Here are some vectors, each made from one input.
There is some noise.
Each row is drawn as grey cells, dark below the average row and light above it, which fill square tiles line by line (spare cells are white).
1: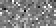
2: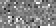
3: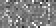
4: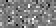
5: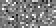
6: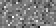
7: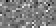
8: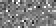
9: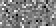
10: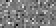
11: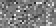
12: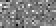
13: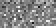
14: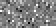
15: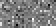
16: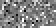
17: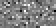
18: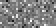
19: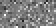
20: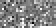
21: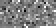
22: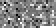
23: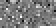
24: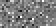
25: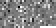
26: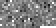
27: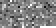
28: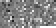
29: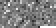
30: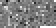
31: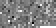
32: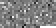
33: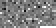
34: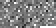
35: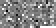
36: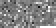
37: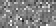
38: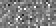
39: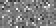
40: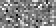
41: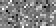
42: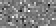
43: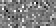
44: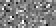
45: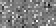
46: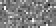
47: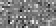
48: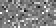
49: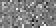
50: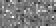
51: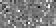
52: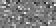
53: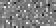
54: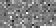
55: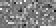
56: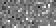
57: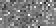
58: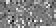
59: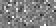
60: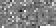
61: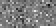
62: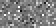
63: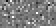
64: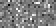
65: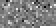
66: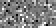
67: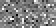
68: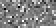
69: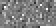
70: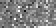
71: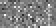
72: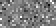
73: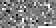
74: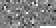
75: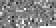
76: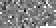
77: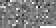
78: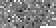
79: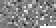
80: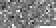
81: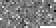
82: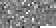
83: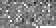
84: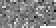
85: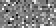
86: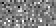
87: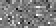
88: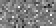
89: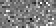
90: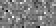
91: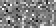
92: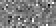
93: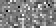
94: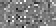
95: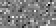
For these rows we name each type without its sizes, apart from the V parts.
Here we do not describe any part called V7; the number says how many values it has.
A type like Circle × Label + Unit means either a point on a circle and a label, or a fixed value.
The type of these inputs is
Line × (Line + V7).
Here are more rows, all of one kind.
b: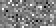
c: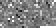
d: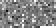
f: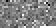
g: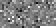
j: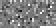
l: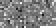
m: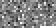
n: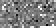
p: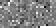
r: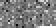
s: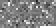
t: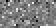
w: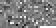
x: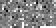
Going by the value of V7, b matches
p, s, t and x.
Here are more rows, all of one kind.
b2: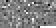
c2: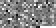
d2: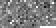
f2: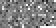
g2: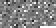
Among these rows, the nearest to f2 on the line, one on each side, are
c2 and g2.
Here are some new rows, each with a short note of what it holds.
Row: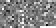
a point on each of two lines
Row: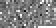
a point on each of two lines
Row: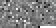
a point on a line and a value of V7
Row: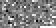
a point on each of two lines
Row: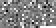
a point on a line and a value of V7
